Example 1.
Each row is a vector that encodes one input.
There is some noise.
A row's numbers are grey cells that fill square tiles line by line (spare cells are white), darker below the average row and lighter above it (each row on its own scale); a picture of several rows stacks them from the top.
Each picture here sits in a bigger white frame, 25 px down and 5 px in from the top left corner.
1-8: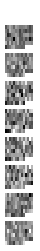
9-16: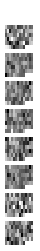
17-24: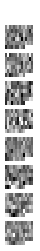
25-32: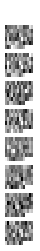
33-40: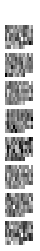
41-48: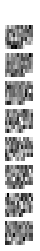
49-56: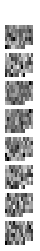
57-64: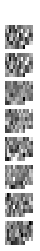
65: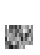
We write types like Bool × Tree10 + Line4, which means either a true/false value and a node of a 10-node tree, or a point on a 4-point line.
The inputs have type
Label5 × Label5 + Unit.
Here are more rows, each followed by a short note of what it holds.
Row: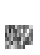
a fixed value
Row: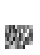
a fixed value
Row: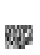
a fixed value
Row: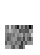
two labels (each one of 5)
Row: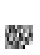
a fixed value
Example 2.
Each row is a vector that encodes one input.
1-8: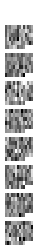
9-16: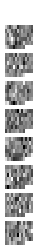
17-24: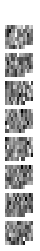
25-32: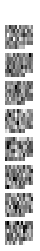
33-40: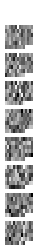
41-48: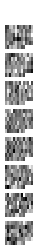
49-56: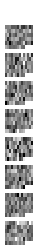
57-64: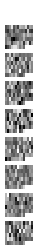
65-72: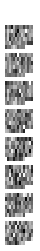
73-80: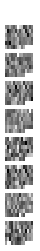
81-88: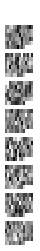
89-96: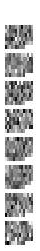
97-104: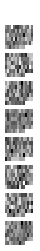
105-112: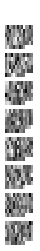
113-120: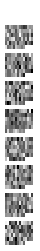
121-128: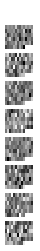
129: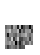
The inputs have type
Label8 × Label8.
